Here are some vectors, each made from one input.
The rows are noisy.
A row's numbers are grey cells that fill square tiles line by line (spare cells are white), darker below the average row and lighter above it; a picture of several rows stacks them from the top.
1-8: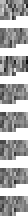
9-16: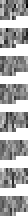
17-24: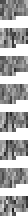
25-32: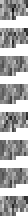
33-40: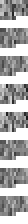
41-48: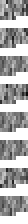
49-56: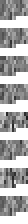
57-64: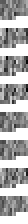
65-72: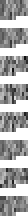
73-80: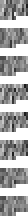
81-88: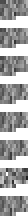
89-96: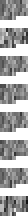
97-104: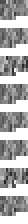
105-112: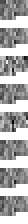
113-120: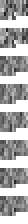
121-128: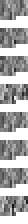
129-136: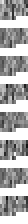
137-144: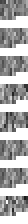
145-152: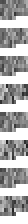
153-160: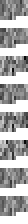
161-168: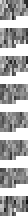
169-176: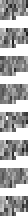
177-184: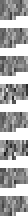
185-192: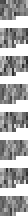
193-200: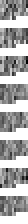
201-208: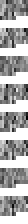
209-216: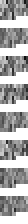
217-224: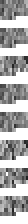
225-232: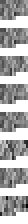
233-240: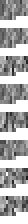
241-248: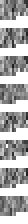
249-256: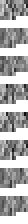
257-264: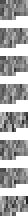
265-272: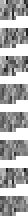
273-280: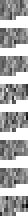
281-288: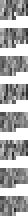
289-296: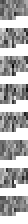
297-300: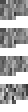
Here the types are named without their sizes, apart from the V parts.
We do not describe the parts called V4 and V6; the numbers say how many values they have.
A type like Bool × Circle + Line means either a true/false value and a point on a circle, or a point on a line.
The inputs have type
Bool × (Circle + Unit) × V6 + Label × V4.
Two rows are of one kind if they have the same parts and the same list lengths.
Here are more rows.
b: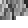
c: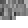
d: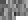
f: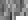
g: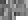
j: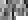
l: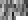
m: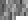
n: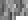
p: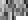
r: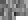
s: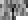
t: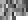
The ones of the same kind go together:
b, j, l, p, s, t
c, f, n, r
d, g, m

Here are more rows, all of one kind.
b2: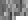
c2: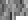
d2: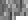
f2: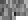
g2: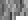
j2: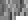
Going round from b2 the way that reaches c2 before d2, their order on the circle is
b2, g2, c2, j2, f2, d2.
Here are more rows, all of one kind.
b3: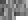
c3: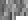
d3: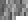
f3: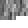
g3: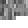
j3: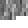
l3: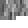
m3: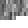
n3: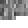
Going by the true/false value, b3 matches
g3 and n3.
